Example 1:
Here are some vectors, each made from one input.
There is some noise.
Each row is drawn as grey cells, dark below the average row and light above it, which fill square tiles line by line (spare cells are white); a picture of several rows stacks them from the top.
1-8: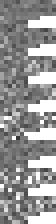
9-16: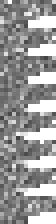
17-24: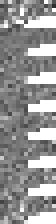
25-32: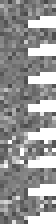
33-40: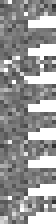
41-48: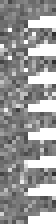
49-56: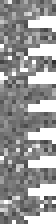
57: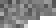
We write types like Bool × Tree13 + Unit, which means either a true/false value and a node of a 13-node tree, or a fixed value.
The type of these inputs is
Line7.
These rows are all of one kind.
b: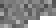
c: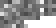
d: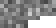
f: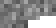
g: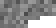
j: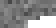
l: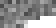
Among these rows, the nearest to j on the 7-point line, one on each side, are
g and l.
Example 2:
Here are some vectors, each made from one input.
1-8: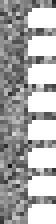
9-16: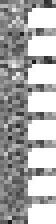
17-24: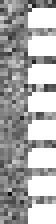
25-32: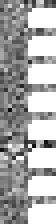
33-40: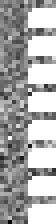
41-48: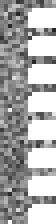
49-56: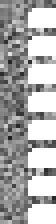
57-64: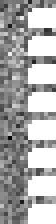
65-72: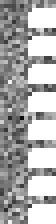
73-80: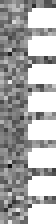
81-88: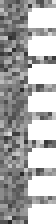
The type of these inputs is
Bool × Bool × Bool.
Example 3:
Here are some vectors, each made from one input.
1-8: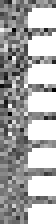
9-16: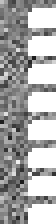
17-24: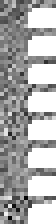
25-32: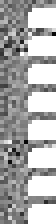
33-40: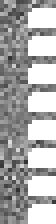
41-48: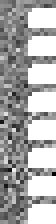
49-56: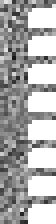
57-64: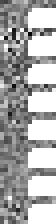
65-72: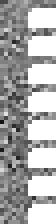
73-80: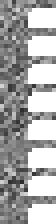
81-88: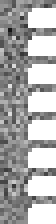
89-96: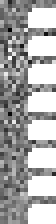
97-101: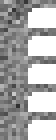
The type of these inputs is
Bool × Bool × Bool.
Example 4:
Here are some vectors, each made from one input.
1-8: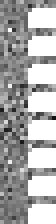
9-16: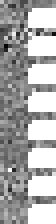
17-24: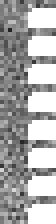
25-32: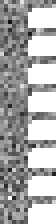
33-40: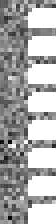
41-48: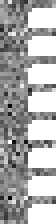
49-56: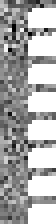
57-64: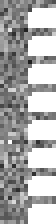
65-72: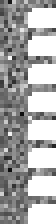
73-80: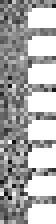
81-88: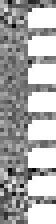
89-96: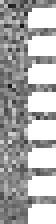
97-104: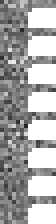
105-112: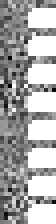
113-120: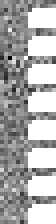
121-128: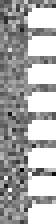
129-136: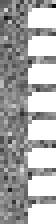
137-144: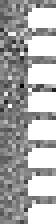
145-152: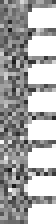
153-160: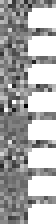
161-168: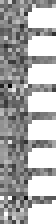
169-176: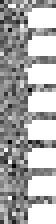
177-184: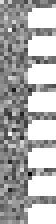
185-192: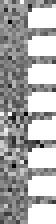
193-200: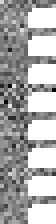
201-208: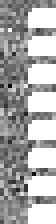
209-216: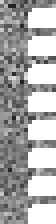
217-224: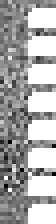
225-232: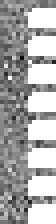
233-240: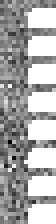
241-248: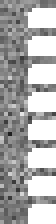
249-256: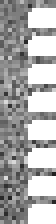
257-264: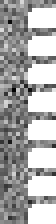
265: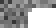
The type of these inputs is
Bool × Bool × Bool + Unit.
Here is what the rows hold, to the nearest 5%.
A few of them hold a fixed value. The rest hold three true/false values.
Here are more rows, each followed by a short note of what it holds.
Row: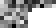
a fixed value
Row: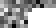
a fixed value
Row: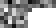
a fixed value
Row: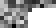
a fixed value
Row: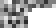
three true/false values
